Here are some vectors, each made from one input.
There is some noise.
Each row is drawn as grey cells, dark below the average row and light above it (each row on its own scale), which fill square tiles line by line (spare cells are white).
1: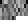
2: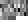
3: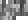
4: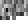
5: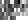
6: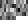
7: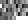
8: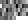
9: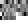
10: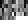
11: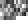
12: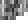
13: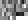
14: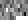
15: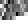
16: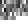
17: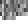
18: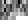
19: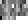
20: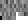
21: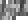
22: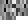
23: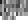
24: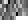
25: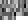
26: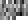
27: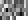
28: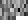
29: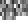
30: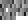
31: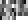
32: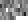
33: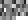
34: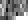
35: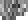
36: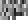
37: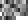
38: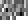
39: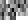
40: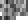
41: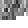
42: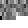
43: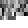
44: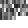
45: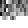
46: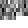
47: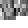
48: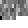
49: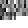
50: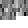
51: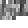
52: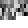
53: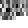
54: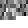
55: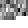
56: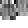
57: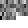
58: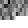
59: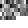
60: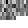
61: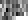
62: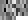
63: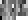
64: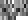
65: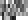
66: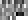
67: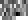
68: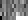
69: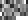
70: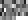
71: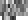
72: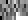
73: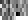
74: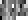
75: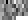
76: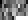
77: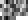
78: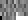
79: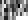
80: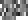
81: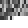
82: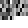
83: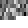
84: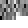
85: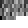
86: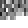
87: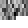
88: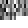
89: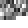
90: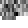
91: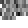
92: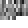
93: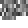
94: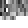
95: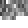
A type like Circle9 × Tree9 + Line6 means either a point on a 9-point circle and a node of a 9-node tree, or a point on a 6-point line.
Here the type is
Line3 × Line4 × (Tree10 + Unit).
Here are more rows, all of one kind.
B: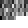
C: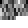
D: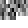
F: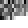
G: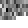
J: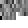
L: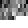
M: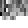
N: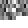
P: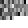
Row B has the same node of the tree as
C and L.
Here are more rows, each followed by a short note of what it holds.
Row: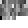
a point on a 3-point line and a point on a 4-point line
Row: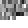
a point on a 3-point line and a point on a 4-point line
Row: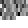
a point on a 3-point line, a point on a 4-point line and a node of a 10-node tree
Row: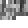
a point on a 3-point line and a point on a 4-point line
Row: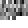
a point on a 3-point line and a point on a 4-point line
